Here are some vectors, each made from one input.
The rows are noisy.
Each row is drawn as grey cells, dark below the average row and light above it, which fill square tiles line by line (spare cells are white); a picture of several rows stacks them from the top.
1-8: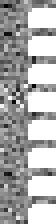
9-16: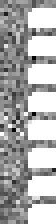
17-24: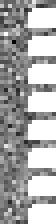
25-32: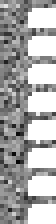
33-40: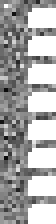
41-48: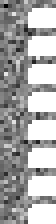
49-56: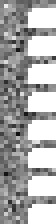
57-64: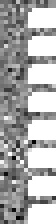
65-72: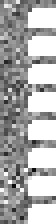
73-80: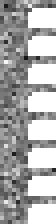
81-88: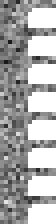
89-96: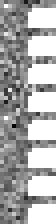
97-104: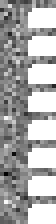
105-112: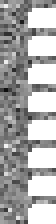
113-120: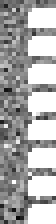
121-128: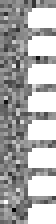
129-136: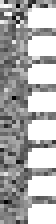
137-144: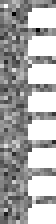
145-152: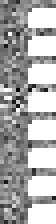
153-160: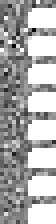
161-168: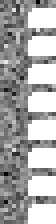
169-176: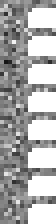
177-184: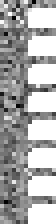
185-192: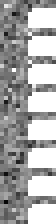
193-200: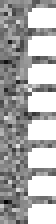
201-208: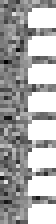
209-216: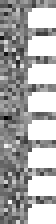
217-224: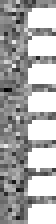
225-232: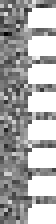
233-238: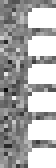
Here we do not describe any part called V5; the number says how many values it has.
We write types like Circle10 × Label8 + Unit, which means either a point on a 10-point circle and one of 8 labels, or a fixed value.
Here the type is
Bool × List2(Line7 + V5).
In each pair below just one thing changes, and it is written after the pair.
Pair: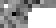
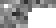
the value of V5 in item 2 of the list
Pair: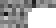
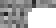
the value of V5 in item 2 of the list
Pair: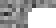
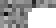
the value of V5 in item 2 of the list
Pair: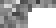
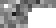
the place on the 7-point line in item 1 of the list
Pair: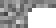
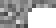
the place on the 7-point line in item 1 of the list
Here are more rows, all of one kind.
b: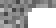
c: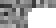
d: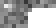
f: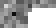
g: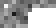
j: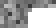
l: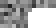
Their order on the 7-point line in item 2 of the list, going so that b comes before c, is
d, b, j, c, l, g, f.
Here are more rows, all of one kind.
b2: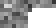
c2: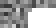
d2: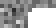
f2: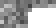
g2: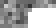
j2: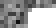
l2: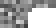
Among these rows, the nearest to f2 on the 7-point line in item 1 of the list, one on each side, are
d2 and g2.
